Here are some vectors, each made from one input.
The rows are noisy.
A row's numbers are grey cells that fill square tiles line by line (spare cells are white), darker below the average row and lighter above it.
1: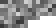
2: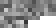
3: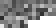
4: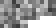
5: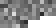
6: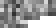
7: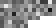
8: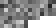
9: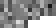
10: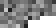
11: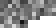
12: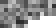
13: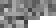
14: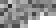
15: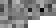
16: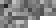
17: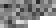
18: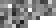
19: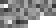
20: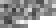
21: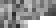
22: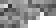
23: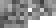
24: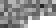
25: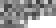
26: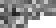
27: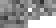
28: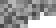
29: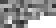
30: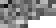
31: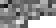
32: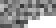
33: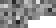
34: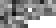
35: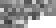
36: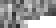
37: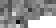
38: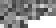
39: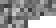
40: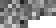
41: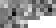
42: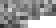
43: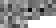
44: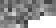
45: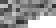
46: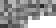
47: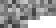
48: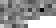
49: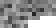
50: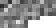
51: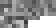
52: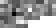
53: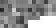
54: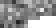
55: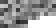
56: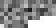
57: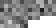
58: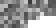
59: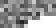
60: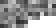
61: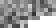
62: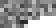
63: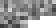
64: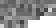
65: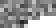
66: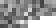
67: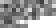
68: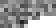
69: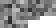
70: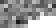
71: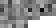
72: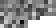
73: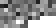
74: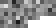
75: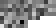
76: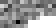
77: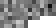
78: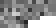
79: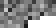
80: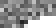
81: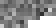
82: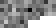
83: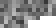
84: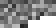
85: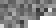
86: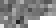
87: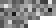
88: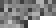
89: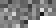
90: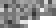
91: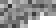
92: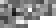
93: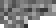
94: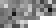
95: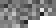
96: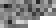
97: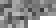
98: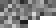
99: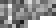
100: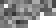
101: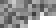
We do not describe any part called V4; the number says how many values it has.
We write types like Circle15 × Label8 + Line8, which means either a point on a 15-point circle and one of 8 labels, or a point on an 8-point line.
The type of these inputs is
Bool × Bool × Bool × Bool × (Line5 + V4).
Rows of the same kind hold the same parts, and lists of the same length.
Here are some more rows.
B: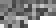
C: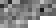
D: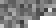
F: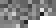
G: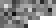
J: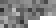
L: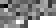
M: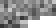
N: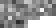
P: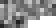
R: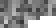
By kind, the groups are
B, C, D, F, J, L, R
G, M, N, P

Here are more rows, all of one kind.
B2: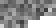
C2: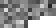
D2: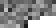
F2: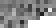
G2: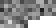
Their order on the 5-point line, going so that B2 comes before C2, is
F2, B2, G2, D2, C2.
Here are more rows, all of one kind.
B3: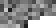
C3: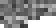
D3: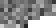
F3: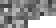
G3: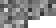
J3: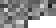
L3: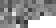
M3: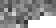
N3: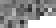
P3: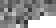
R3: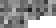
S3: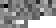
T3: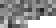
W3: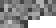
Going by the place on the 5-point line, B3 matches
G3, L3 and W3.
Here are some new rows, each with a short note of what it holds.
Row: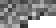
a point on a 5-point line and four true/false values
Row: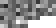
a point on a 5-point line and four true/false values
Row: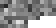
a point on a 5-point line and four true/false values
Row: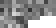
a point on a 5-point line and four true/false values
